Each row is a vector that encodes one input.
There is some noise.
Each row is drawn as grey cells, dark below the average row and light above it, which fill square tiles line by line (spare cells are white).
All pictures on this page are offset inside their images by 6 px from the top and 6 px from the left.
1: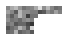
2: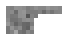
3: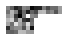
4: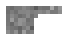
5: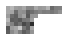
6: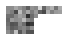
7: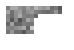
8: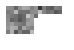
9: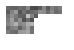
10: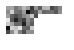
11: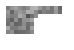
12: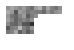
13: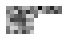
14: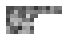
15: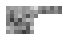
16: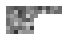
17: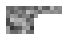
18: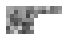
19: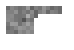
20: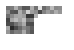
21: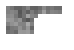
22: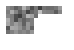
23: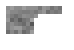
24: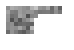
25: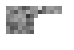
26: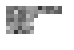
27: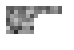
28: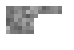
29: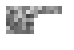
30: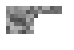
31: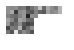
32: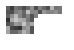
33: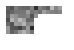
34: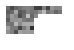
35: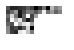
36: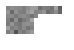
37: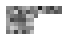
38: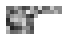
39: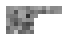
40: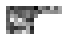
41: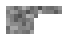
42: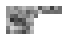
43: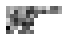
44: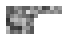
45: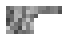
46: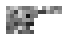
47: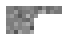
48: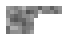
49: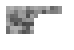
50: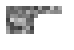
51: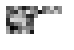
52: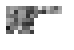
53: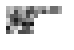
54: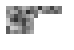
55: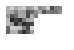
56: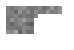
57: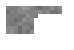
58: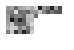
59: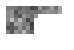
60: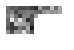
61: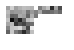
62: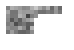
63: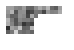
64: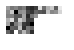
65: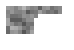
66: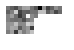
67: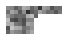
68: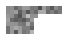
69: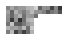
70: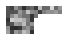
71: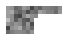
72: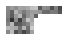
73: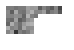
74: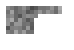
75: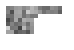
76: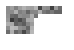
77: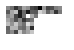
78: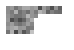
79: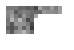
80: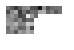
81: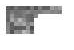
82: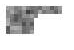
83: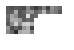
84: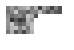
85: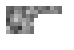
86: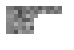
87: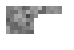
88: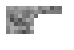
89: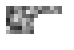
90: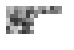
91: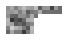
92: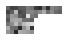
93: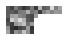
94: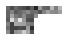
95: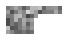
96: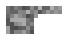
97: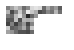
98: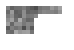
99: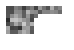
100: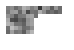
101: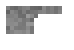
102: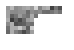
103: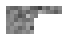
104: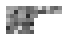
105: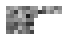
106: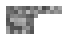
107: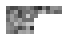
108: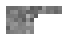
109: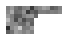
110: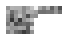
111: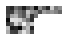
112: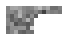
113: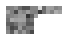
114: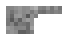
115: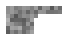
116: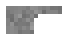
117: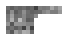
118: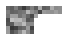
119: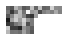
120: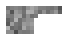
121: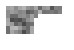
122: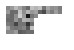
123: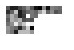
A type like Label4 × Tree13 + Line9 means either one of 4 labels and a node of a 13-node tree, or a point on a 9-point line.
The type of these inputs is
Line6 × (Line6 + Tree10).
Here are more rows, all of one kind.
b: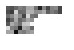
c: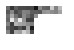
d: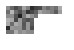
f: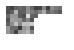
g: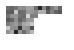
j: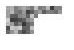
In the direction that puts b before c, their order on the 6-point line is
f, b, j, c, g, d.
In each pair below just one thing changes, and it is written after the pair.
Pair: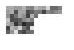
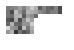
the node of the tree
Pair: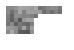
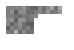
the node of the tree
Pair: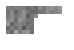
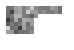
the place on the 6-point line
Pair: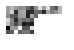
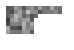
the node of the tree
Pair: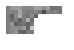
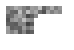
the place on the 6-point line
